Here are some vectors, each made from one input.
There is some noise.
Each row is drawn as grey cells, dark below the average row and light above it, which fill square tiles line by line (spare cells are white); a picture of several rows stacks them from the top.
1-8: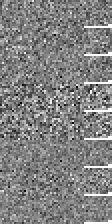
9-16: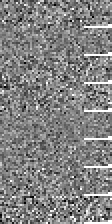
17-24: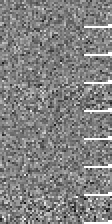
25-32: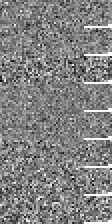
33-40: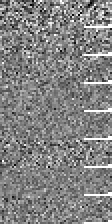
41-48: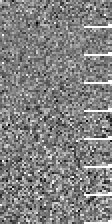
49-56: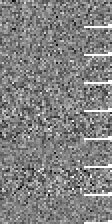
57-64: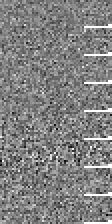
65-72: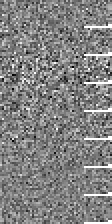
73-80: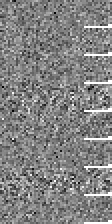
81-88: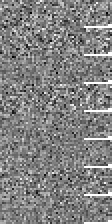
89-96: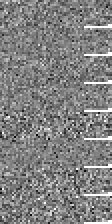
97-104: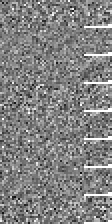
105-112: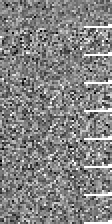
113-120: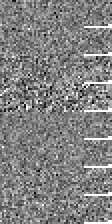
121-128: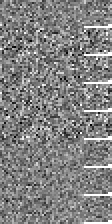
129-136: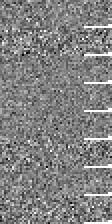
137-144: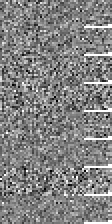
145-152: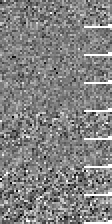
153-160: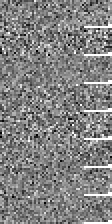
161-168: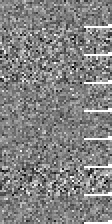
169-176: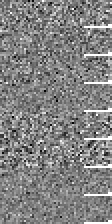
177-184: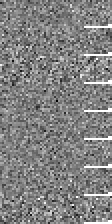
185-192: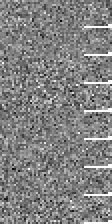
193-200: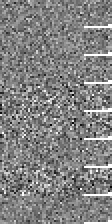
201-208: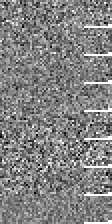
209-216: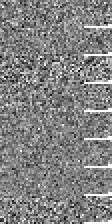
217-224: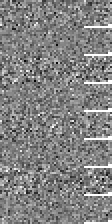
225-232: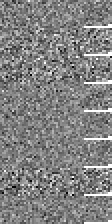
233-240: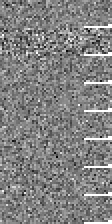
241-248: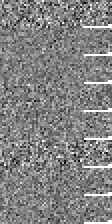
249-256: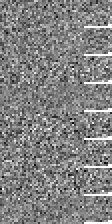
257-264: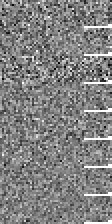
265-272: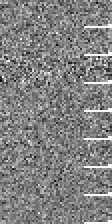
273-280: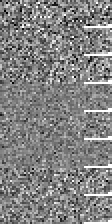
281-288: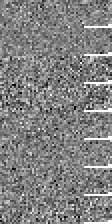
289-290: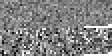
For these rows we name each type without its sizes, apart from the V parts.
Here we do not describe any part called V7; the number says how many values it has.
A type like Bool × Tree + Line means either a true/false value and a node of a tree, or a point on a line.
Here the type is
Bool × Bool × Bool × V7 + List(Line).
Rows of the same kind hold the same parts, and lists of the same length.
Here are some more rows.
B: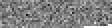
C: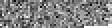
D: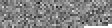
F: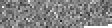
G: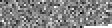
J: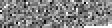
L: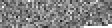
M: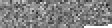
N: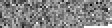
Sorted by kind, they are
B
C, M
D, F, L, N
G
J

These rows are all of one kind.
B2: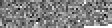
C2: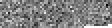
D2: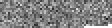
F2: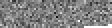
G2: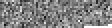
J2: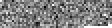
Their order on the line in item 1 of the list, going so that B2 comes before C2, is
J2, F2, B2, G2, C2, D2.
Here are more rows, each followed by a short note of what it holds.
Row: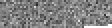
a list of two items
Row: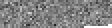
a list of three items
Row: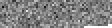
a list of two items
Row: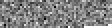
a list of three items
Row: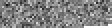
a list of one item
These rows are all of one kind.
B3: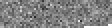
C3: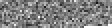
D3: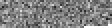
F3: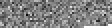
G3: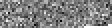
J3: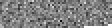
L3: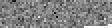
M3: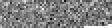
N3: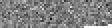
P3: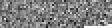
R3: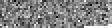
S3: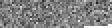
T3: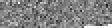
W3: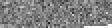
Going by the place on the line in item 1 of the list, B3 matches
F3, S3 and W3.
